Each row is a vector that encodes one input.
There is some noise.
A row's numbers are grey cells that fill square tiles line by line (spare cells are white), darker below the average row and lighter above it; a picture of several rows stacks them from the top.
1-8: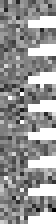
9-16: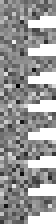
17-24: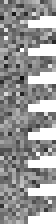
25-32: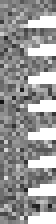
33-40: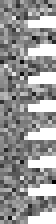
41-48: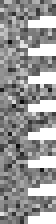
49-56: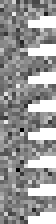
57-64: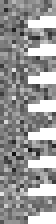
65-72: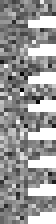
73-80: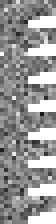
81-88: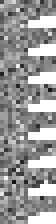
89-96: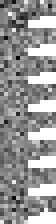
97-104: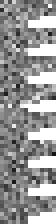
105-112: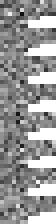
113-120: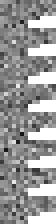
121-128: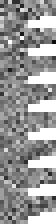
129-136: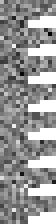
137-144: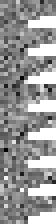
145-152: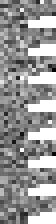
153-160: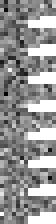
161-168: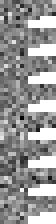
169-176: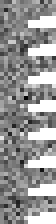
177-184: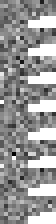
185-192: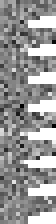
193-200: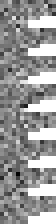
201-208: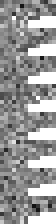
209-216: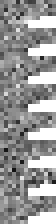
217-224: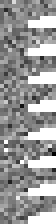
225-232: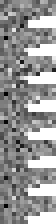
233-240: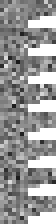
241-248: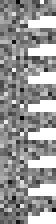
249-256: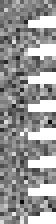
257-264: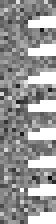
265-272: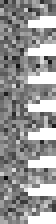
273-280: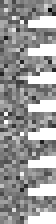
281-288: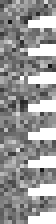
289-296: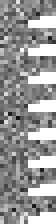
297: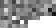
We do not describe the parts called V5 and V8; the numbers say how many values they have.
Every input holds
one of 9 labels and a true/false value, together with either a node of an 11-node tree, or a value of V5 and a value of V8.
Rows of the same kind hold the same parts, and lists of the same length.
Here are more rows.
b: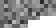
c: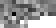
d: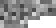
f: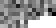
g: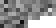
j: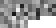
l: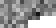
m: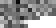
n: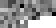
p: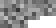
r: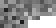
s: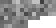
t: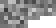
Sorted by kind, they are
b, g, l, p, r, s, t
c, d, f, j, m, n

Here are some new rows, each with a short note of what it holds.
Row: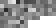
one of 9 labels, a node of an 11-node tree and a true/false value
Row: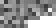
one of 9 labels, a node of an 11-node tree and a true/false value
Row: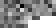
one of 9 labels, a true/false value, a value of V5 and a value of V8
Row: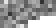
one of 9 labels, a node of an 11-node tree and a true/false value
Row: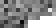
one of 9 labels, a node of an 11-node tree and a true/false value
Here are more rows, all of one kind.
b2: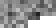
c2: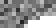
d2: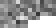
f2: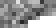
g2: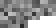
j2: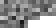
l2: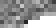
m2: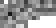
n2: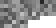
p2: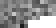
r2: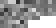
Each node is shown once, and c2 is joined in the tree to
f2, l2, n2 and r2.
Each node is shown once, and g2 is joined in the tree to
j2.
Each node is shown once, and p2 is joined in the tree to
j2.
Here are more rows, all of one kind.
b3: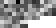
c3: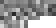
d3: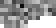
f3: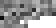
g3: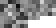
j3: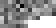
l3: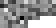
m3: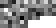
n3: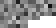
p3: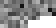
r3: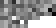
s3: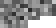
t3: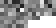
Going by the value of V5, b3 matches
d3, j3, p3 and s3.
